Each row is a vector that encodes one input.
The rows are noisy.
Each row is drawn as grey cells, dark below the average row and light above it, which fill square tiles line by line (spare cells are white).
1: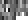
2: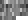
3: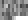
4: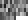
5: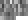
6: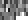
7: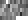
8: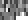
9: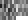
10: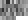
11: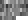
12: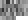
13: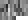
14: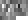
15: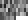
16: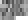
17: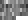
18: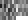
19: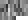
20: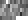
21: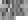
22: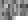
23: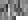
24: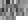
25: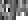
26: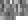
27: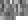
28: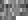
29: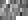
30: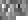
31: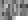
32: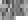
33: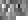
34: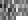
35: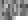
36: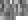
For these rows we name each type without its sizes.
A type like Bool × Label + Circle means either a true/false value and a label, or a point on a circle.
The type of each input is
Bool × Bool × Bool + Line.
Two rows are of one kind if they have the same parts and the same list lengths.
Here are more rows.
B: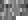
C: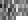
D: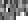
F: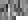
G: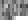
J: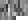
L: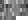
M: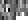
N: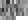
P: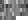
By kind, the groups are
B, F, G, J, L, N, P
C, D, M

